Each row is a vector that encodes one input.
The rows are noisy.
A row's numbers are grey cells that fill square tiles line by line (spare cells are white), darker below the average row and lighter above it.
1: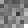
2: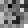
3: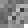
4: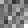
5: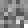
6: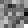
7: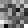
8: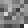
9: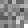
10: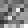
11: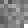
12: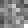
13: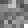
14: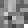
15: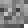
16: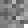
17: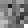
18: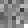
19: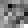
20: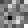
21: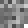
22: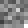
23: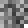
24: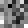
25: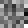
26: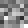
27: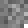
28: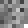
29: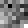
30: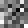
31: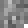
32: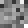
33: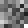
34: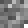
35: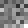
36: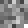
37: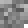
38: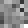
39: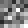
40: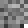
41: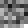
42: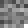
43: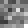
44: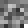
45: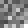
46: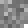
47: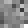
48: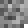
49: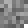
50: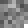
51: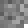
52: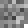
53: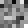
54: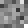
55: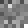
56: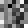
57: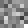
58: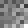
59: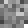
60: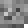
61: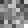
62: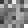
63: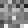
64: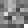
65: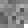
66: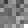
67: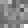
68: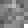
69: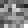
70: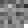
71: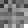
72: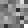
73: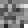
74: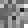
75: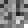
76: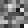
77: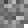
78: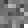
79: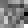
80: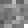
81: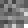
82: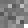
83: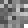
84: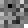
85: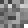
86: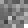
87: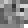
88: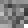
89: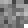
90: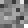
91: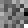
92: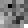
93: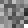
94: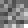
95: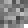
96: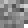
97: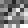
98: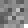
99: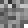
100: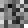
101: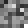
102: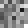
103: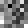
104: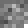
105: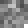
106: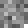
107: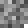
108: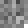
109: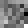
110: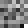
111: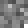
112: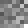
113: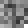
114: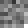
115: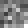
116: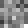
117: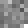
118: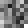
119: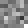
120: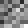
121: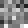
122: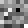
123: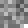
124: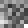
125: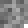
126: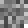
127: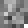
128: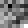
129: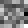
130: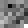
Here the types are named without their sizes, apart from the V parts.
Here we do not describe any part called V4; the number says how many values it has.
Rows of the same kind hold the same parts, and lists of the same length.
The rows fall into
5 kinds.
